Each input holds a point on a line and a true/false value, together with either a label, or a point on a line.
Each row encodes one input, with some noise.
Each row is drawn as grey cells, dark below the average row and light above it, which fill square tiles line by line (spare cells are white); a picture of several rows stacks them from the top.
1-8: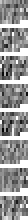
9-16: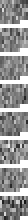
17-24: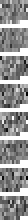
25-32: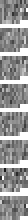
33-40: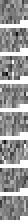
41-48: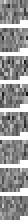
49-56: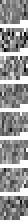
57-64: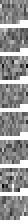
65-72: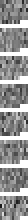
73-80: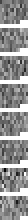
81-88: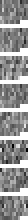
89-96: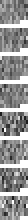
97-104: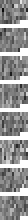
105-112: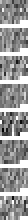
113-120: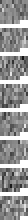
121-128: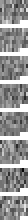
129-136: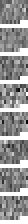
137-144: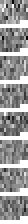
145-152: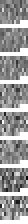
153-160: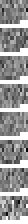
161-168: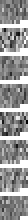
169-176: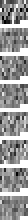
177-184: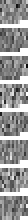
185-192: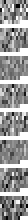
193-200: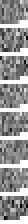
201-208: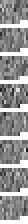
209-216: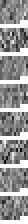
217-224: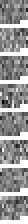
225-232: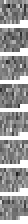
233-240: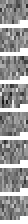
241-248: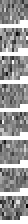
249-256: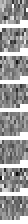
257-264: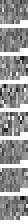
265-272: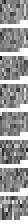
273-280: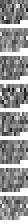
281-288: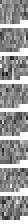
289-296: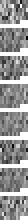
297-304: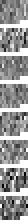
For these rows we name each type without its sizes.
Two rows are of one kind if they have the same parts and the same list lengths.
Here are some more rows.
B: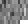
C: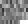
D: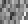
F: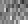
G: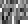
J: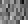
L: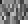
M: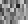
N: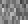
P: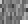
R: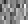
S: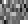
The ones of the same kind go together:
B, C, D, G, M, P, R
F, J, L, N, S

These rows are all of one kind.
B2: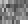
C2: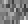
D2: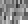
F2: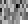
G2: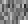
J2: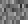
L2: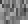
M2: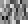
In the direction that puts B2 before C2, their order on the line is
J2, M2, B2, C2, G2, D2, F2, L2.
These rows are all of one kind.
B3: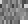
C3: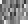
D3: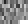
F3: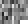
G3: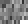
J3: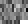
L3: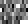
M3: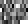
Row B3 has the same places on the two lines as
C3 and L3.
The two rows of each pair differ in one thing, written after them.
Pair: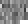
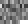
the label
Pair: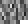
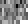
the place on the line
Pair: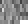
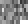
the place on the line
